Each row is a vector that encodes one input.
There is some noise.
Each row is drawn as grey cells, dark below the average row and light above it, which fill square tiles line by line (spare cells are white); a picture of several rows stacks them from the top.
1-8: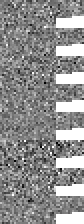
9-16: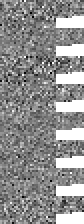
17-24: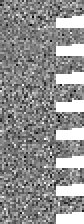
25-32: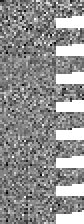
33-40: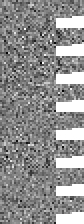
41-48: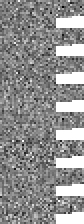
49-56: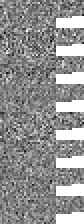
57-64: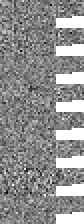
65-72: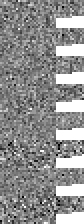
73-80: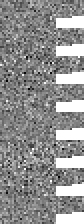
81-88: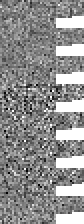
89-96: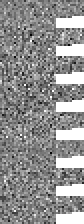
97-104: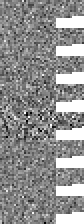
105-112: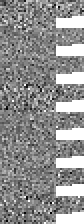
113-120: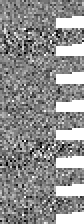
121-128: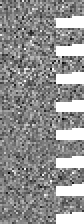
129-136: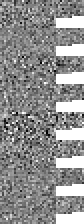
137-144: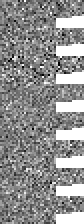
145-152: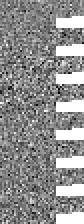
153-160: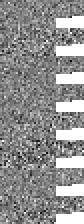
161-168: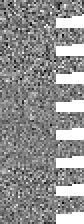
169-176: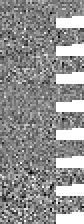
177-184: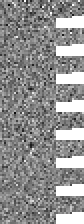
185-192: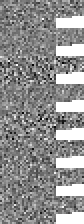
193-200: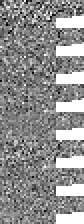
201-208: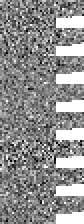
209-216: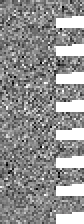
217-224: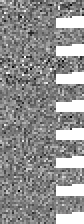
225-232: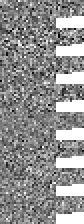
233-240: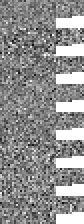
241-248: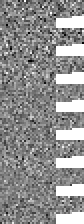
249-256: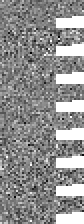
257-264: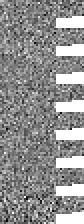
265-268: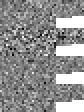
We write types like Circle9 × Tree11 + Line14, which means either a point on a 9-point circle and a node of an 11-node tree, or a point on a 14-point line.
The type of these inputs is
(Circle8 + Unit) × Line19 + Circle10.
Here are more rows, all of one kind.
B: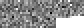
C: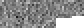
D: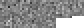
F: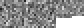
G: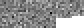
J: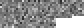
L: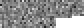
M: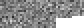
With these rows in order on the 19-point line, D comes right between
F and M.
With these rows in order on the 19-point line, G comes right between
B and M.
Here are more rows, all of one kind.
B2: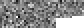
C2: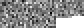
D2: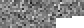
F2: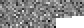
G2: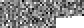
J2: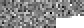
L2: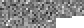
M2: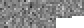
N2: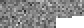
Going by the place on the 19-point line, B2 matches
C2 and N2.
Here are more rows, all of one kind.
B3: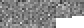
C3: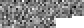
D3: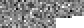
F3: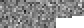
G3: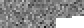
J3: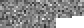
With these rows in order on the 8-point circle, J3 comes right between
F3 and G3.
